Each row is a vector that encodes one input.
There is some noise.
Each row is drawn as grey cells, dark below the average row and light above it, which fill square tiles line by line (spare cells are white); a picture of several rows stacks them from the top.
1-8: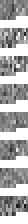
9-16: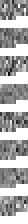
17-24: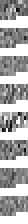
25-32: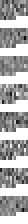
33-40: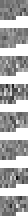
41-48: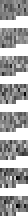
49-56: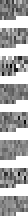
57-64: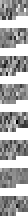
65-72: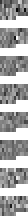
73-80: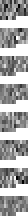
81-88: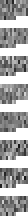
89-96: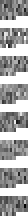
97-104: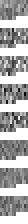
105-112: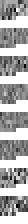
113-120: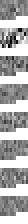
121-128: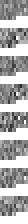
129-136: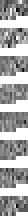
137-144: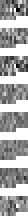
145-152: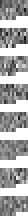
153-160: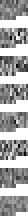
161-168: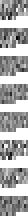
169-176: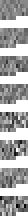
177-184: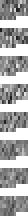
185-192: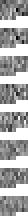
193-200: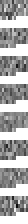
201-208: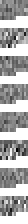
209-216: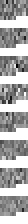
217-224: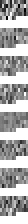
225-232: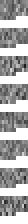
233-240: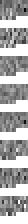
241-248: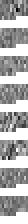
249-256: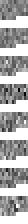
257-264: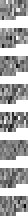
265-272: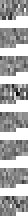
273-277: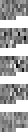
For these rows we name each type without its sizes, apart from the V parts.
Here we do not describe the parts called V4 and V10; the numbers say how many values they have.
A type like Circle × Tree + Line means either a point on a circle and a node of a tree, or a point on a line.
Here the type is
(Bool × Bool × Bool × Bool + V4) × Line × (Tree + V10).
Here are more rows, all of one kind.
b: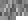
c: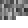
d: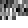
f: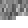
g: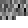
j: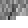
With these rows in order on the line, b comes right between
f and g.
